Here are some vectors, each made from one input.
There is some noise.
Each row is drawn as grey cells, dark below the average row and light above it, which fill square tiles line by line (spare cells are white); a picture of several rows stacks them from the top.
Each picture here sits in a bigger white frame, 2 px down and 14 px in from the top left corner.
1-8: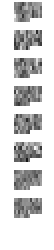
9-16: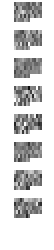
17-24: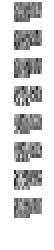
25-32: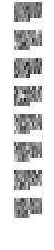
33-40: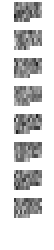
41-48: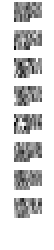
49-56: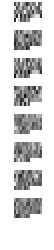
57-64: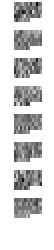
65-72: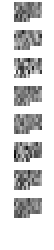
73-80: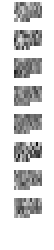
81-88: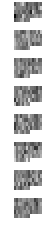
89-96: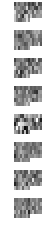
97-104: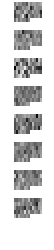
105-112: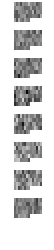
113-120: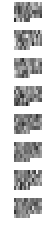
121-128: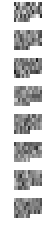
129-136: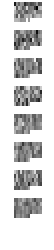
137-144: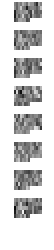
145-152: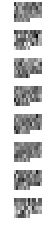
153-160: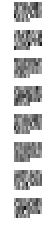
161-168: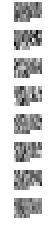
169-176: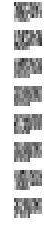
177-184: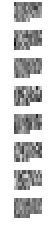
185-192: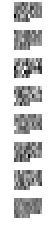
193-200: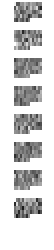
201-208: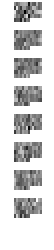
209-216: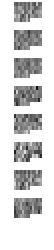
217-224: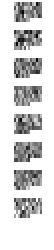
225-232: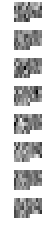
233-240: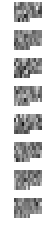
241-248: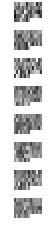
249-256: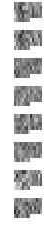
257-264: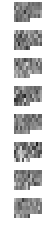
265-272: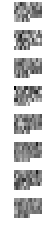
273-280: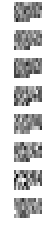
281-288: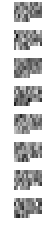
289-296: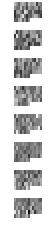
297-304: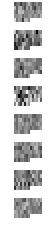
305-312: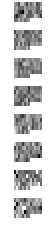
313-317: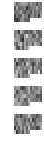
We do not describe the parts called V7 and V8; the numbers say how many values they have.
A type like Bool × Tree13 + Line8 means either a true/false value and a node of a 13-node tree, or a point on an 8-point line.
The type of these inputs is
Bool × Tree9 + Line3 × Line3 + V7 × V8.
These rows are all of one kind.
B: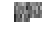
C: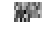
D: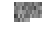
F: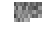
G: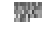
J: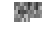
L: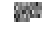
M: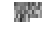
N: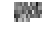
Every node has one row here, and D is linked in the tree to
C.
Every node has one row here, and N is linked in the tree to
F.
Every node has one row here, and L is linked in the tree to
J.
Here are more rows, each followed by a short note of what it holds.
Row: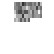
a value of V7 and a value of V8
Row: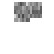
a value of V7 and a value of V8
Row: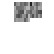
a value of V7 and a value of V8
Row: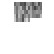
a node of a 9-node tree and a true/false value
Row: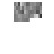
a point on each of two 3-point lines
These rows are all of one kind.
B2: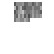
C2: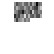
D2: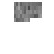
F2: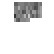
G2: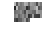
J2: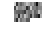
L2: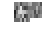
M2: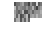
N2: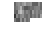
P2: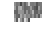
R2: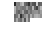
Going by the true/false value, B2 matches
M2, N2, P2 and R2.
